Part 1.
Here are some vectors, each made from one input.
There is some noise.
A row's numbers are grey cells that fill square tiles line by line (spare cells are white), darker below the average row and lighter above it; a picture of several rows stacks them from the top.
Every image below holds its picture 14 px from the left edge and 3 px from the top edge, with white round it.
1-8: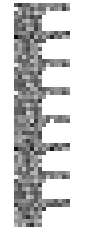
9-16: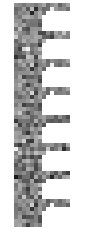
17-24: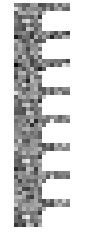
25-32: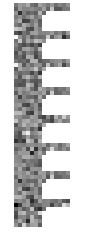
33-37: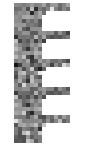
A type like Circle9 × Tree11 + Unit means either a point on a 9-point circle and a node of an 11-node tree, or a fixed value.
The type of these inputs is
Line4 + Line6.
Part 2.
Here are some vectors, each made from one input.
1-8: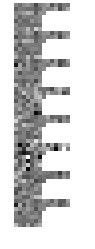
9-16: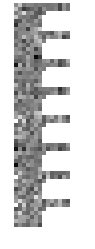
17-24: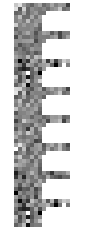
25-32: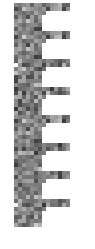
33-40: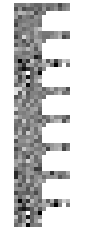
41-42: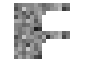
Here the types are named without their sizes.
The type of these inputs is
List(Line).
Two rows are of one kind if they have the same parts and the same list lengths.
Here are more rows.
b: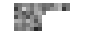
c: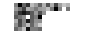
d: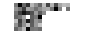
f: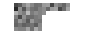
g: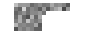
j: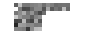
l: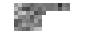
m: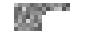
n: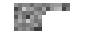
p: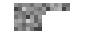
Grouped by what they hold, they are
b, g, m, n, p
c, d
f, j, l

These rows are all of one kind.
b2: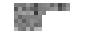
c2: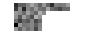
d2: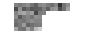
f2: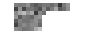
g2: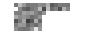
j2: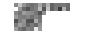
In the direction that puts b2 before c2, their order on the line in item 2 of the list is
g2, j2, b2, d2, f2, c2.
